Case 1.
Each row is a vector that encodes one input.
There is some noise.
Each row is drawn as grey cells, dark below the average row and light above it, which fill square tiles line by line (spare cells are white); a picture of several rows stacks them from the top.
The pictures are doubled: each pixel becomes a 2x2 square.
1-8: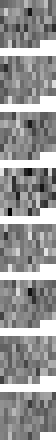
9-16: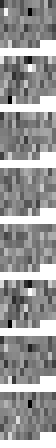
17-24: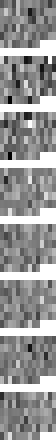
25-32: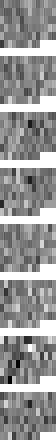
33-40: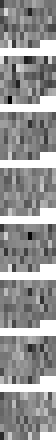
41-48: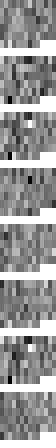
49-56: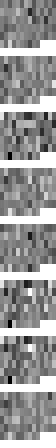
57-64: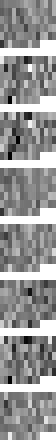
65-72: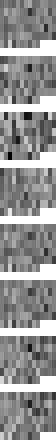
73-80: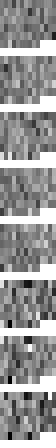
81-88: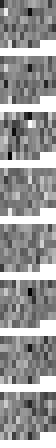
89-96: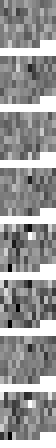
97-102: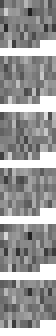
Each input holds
a node of a 10-node tree and a true/false value, together with either a fixed value, or a node of a 10-node tree.
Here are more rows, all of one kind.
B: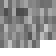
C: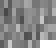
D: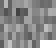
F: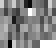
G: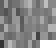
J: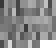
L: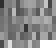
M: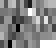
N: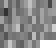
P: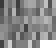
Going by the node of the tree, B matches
D and F.
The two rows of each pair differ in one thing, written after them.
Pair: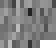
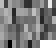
the true/false value
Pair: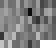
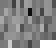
the node of one of the two trees
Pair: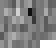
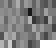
the node of one of the two trees
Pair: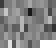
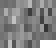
the node of one of the two trees
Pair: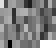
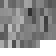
the true/false value
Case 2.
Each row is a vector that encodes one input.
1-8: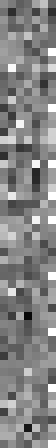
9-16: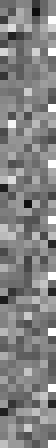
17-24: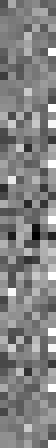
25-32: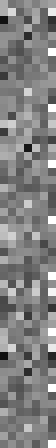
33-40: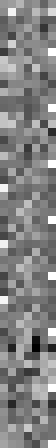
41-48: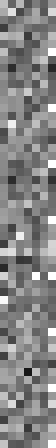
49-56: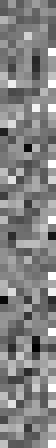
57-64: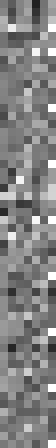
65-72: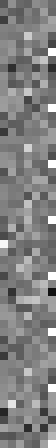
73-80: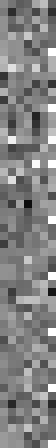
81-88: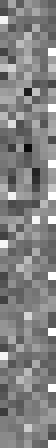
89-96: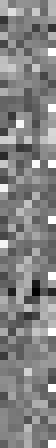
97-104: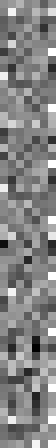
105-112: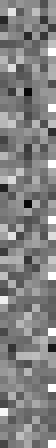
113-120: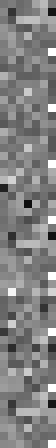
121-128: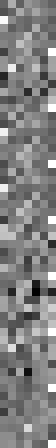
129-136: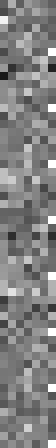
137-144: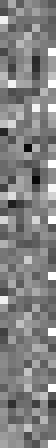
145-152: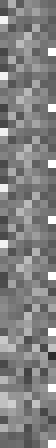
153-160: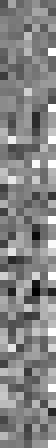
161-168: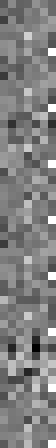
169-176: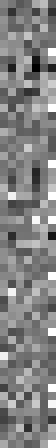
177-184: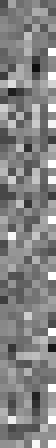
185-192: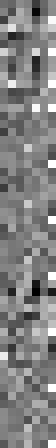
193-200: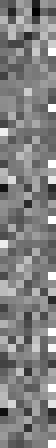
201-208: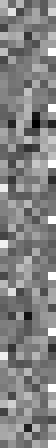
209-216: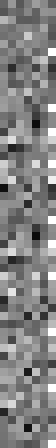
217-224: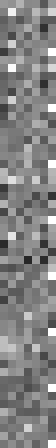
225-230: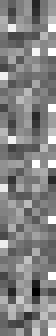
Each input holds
either one of 12 labels, or a point on a 5-point line, or three true/false values.
